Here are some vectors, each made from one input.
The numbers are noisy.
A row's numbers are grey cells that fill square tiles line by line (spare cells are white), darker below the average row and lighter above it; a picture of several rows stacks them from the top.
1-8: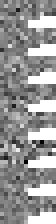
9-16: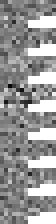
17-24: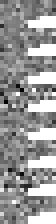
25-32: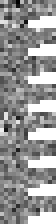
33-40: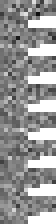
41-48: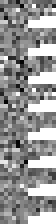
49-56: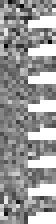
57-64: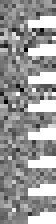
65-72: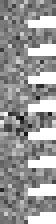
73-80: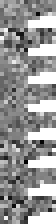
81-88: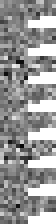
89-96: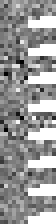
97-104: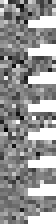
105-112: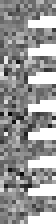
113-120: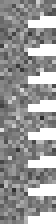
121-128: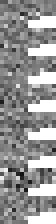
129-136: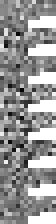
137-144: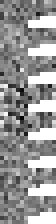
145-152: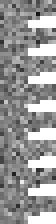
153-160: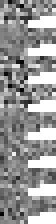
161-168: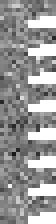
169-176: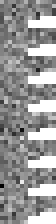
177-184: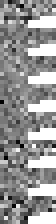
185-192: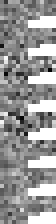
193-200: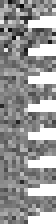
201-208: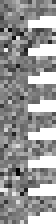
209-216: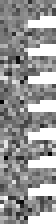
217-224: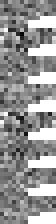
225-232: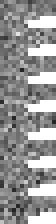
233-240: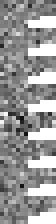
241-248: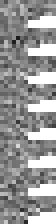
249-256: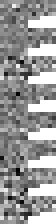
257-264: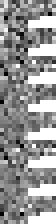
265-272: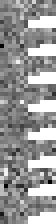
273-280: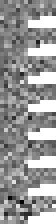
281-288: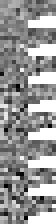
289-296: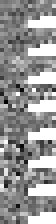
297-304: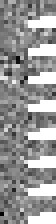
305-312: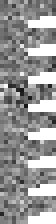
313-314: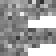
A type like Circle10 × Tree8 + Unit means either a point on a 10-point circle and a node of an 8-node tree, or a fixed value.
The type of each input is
(Bool × Line5 + Line3 × Line6) × Line5 × Tree9 + Label9.
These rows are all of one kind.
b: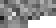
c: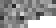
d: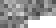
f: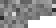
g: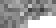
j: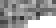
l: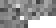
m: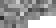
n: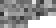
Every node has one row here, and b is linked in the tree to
j.
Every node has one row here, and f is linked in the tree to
g and n.
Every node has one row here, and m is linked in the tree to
g and l.
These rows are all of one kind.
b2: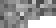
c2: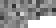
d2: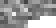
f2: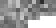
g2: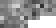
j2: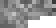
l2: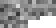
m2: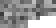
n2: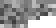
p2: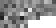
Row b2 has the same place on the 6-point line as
d2, j2 and m2.
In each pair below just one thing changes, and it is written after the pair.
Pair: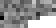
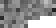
the place on the 5-point line
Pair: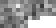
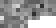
the place on the 6-point line
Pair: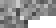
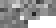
the place on the 5-point line
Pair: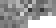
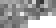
the place on the 5-point line
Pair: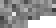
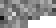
the place on the 3-point line
